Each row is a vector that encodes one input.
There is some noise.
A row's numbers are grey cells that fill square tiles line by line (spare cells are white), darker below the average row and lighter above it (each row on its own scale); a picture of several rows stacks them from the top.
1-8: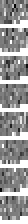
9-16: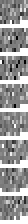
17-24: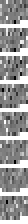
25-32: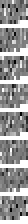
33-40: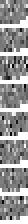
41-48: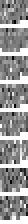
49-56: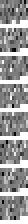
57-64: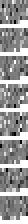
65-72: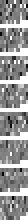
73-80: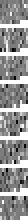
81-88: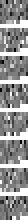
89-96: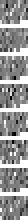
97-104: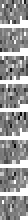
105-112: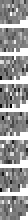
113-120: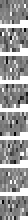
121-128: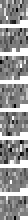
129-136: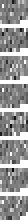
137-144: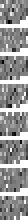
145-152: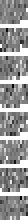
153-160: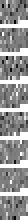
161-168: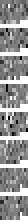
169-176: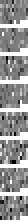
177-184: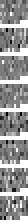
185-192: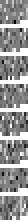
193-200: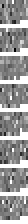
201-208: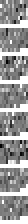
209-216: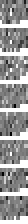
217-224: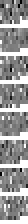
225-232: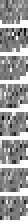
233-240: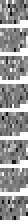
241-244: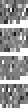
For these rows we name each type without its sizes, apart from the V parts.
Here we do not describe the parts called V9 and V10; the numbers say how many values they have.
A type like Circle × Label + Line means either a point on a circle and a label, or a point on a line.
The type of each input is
Bool × Bool × Bool × Bool × Line × V9 × V10.
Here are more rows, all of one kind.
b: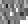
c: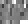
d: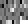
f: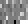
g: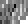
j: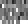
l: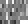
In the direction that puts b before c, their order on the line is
b, j, f, l, g, d, c.
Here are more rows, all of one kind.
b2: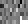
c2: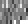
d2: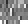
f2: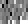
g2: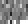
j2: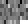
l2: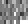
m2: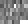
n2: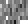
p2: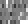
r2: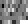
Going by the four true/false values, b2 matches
j2, l2 and m2.
